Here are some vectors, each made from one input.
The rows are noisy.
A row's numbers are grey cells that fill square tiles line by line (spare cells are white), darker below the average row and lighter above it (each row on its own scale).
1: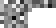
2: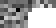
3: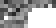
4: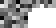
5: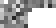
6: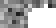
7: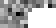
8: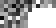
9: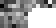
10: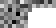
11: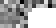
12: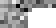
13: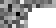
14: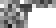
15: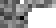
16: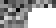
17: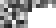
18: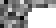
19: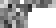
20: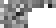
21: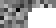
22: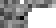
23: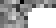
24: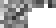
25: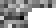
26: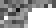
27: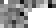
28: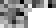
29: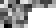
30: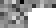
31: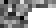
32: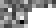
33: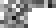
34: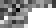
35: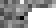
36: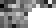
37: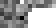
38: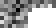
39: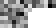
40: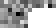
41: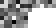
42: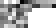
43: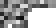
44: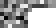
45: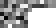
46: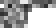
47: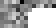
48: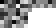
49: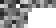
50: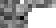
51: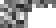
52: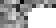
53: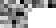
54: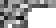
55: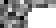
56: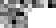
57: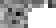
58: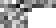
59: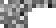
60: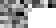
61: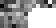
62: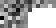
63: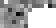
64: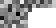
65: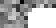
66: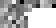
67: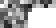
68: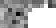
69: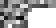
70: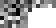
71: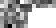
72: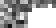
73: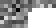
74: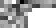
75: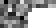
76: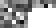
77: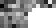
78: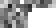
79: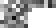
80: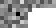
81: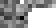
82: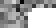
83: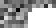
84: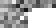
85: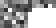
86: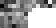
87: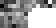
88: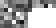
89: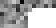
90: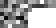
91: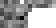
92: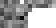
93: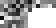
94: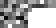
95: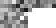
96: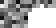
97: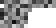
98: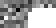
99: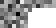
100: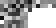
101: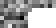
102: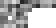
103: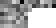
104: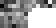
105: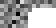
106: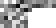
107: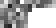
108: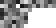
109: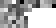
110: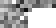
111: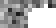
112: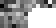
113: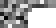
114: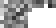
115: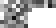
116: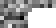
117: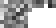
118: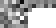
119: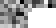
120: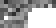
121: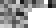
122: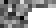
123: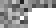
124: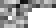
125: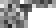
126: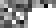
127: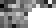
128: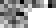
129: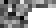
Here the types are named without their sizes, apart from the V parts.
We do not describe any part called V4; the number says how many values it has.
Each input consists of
a list of items, each a true/false value and a value of V4.
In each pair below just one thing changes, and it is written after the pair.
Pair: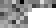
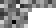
the value of V4 in item 1 of the list
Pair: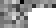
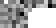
the value of V4 in item 1 of the list
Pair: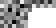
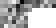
the value of V4 in item 1 of the list
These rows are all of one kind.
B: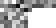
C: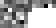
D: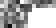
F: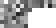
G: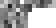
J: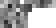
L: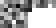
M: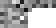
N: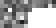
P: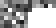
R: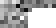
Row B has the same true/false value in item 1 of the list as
D and N.
